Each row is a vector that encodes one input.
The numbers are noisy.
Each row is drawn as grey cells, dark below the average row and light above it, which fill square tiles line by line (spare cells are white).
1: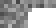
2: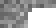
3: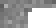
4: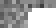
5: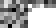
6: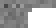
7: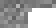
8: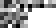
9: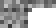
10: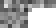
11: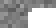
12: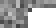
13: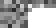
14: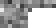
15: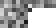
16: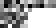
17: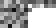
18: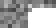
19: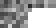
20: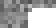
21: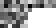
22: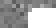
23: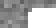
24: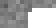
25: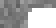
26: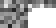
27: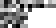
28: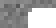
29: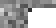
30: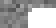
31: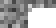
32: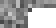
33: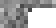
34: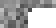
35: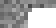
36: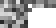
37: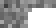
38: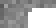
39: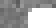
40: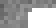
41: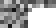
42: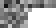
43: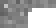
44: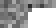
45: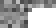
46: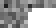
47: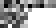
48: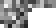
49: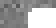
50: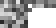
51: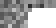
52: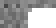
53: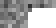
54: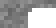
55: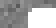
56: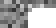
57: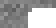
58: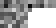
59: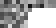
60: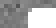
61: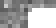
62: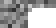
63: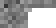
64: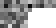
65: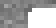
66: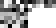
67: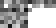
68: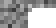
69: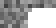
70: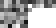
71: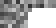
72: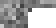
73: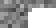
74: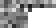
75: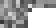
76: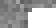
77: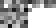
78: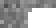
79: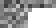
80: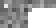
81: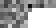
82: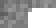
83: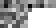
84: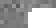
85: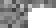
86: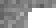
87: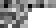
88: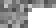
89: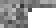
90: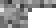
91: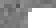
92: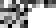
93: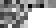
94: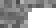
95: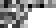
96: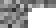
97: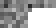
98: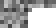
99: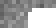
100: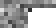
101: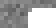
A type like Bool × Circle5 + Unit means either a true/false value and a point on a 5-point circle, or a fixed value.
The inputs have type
Bool × List3(Line5) + Circle5.
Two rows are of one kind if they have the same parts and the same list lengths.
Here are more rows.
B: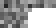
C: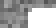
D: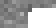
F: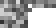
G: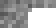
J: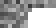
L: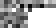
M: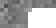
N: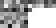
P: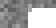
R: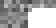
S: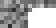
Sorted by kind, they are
B, G, R
C
D, J, N, S
F, L
M, P

